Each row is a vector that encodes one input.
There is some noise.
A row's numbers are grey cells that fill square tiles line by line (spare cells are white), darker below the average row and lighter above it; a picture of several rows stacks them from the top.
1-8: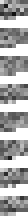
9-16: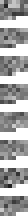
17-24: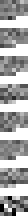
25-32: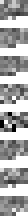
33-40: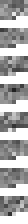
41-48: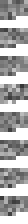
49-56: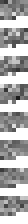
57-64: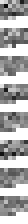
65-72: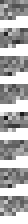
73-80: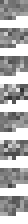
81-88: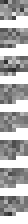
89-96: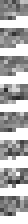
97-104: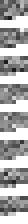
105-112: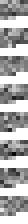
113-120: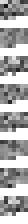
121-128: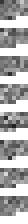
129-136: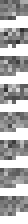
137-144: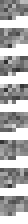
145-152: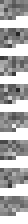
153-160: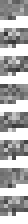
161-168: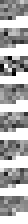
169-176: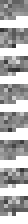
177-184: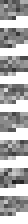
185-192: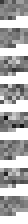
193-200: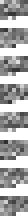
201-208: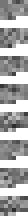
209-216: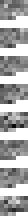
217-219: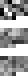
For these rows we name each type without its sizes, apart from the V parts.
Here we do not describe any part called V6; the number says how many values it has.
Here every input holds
a list of items, each a true/false value and a value of V6.
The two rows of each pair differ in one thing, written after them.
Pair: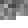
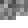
the value of V6 in item 2 of the list
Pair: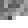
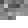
the value of V6 in item 2 of the list
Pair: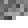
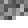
the true/false value in item 2 of the list
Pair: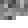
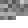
the true/false value in item 1 of the list
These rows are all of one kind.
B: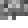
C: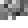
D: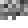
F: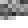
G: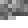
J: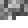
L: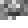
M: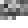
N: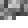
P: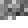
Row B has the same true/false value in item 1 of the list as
D, F, L and M.
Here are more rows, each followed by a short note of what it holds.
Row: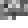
a list of one item
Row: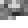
a list of one item
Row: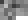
a list of two items
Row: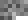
a list of two items
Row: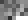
a list of two items
